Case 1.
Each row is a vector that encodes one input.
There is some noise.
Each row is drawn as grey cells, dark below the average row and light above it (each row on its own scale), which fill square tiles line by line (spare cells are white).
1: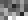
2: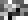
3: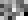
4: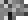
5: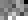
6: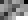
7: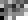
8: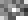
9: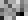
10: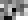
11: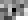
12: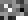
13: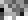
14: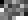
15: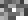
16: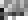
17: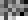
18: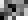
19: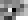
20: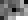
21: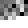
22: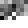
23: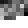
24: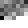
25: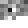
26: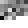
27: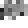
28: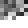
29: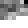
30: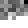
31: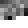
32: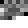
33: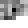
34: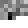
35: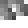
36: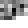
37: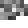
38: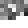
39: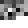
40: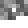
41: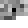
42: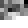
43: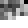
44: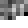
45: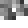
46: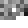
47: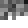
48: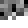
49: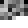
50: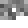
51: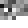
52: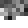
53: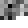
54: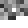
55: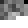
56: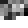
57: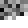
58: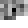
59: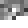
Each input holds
either a point on a 5-point circle and a true/false value, or a fixed value.
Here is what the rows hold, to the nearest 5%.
About 90% of them hold a point on a 5-point circle and a true/false value. The rest hold a fixed value.
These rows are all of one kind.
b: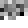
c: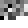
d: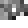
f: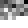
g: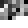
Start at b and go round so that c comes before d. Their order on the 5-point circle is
b, c, g, f, d.
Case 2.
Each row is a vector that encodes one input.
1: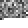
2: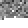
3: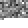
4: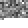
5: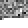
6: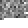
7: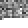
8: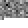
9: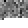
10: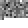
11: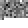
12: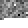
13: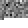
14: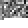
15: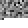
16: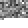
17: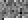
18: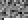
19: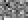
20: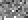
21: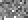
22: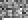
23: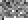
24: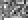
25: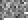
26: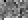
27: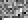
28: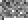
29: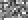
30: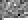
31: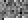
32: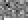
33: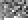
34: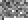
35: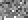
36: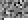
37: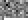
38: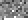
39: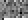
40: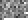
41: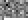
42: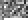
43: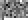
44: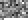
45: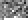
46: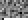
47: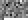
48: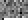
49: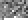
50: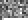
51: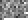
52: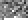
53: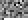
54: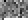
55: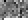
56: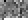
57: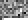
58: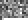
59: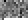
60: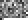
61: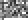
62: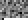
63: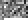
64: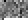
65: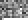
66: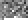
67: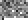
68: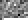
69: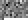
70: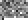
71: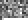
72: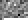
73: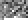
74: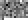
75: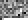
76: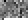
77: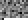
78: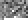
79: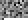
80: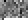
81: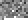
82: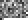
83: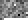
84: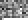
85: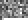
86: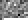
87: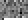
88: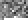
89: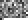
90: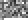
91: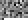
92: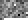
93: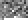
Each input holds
either a point on a 7-point line, or a point on a 13-point line.
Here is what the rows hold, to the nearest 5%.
About 30% of them hold a point on a 7-point line. The rest hold a point on a 13-point line.
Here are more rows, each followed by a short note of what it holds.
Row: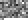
a point on a 13-point line
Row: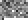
a point on a 13-point line
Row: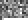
a point on a 7-point line
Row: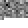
a point on a 13-point line
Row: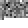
a point on a 13-point line
